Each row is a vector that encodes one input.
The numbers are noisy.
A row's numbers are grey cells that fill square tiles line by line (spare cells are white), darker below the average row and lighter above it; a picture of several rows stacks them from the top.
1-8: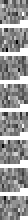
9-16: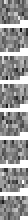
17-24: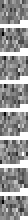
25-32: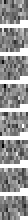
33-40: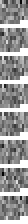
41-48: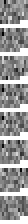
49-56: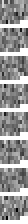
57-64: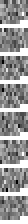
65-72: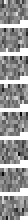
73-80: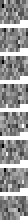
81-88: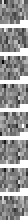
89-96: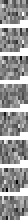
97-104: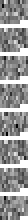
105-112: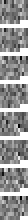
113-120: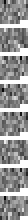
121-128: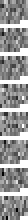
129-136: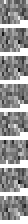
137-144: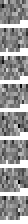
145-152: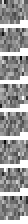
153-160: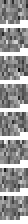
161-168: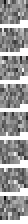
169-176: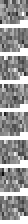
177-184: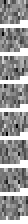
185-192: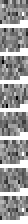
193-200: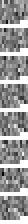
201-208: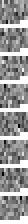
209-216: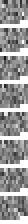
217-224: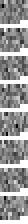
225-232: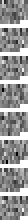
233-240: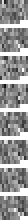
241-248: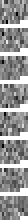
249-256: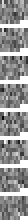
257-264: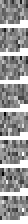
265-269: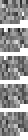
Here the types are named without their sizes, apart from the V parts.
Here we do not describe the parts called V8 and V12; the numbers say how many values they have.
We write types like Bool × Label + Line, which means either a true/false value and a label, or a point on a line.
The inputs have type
Bool × V8 × V12 + Tree.
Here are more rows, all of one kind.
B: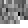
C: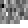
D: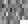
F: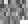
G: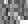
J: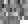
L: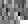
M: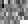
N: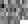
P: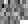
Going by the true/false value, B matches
G and L.
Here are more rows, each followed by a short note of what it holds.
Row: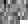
a node of a tree
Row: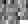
a node of a tree
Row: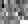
a true/false value, a value of V8 and a value of V12
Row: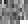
a node of a tree
